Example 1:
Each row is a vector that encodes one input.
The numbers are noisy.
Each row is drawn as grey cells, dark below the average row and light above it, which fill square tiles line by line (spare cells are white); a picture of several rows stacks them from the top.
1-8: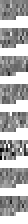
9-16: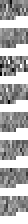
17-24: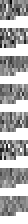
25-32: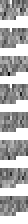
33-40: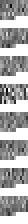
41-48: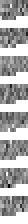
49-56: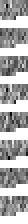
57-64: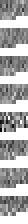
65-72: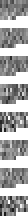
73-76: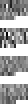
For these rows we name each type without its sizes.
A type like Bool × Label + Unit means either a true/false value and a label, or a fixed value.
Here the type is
List(Line).
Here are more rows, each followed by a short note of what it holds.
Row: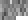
a list of two items
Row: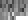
a list of one item
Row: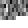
a list of one item
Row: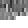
a list of one item
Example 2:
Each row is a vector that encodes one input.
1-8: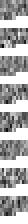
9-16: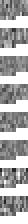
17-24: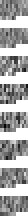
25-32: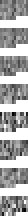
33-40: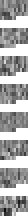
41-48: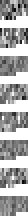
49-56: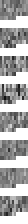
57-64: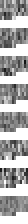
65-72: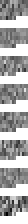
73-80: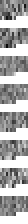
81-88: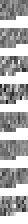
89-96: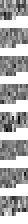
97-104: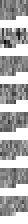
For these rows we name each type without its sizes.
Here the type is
Line × (Tree + Unit).
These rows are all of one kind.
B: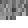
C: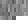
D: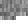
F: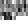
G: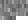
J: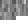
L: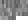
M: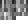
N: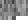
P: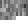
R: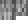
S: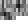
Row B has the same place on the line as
G, L, R and S.
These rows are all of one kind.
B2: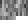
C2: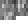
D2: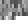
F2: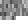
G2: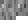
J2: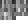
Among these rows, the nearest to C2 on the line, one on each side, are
D2 and G2.
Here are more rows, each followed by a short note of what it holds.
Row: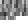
a point on a line and a node of a tree
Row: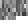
a point on a line
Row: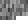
a point on a line
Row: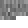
a point on a line and a node of a tree
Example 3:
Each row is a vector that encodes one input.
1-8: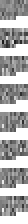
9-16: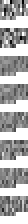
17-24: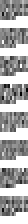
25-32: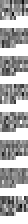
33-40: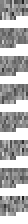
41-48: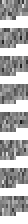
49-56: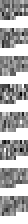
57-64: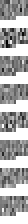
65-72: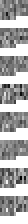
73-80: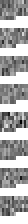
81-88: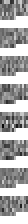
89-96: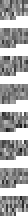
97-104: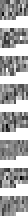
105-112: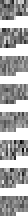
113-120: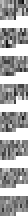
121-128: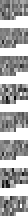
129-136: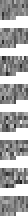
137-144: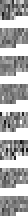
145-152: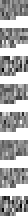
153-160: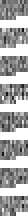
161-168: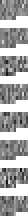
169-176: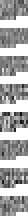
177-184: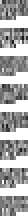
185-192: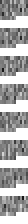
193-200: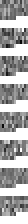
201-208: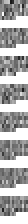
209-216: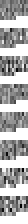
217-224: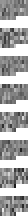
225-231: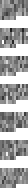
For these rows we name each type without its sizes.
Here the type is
Bool × Line × Line.
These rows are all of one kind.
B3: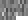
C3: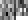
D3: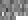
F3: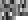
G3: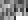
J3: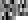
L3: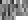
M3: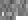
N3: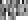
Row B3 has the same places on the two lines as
J3 and L3.
